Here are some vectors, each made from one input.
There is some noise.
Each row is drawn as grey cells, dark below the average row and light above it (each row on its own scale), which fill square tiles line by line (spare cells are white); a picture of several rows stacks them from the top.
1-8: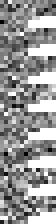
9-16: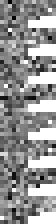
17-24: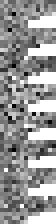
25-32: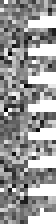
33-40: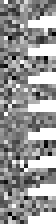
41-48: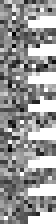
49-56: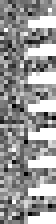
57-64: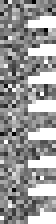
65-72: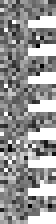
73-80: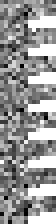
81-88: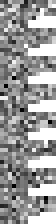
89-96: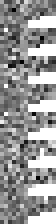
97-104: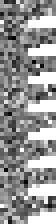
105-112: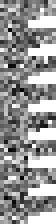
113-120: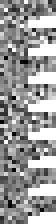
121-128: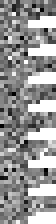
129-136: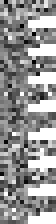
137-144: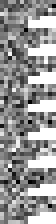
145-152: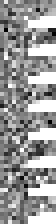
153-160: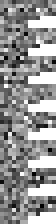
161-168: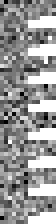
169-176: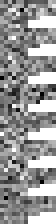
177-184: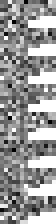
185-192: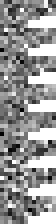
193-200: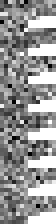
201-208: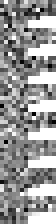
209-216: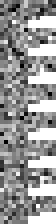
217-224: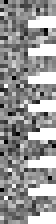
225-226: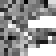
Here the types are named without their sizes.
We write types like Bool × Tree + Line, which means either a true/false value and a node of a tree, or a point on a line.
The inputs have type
(Bool × Bool × Bool + Unit) × Label.
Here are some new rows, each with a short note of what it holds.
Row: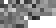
a label and three true/false values
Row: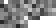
a label
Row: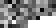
a label and three true/false values
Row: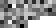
a label
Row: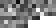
a label and three true/false values
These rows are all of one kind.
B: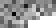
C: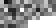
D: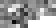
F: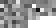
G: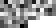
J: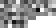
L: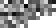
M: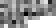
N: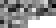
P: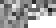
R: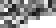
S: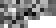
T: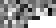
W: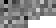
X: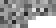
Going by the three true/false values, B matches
C, D, F and N.
